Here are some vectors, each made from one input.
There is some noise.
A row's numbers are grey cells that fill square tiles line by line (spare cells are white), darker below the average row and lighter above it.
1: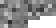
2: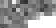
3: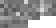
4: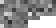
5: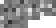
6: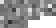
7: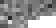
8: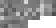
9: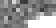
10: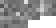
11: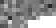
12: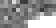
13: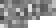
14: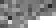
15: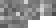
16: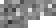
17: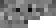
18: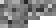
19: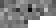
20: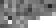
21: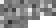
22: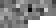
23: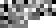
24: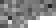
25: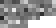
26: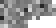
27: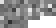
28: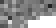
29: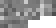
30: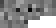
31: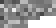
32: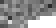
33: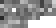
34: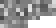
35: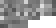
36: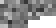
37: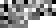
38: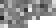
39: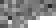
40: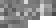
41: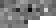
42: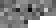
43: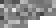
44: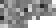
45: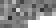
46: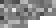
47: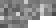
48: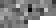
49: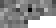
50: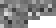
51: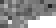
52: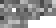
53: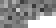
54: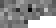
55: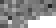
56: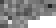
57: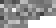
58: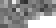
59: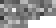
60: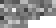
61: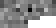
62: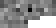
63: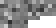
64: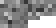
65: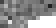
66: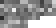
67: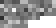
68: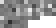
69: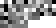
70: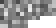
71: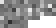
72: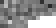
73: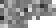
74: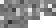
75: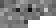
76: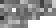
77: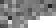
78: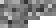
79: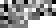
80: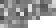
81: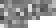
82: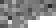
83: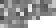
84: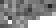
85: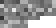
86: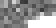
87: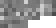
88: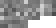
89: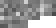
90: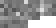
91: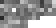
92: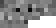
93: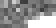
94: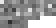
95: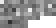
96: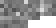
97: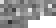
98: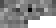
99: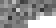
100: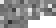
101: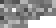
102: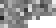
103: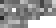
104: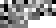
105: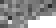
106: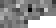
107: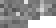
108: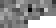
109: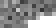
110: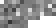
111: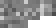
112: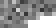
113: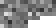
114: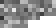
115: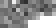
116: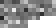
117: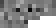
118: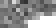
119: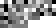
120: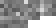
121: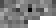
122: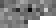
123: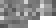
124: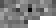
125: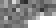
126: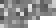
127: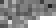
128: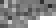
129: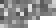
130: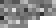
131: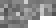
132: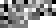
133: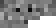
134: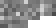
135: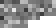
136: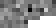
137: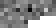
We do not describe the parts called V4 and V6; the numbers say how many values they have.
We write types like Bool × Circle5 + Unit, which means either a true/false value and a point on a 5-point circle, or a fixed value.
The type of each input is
(Bool × V6 + Tree7) × V4 + Unit.
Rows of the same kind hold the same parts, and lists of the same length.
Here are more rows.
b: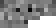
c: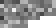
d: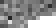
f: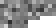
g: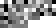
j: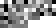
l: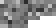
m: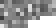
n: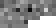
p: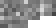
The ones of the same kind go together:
b, c, d, n, p
f, l, m
g, j

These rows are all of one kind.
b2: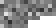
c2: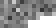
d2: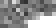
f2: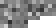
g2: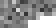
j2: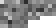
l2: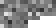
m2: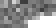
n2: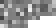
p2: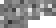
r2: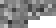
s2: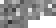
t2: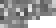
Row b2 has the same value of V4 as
f2, j2, l2 and r2.
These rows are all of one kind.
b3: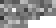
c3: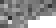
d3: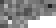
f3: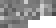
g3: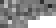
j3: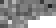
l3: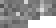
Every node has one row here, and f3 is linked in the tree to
b3 and c3.
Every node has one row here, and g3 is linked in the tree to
j3.
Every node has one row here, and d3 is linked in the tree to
b3 and l3.
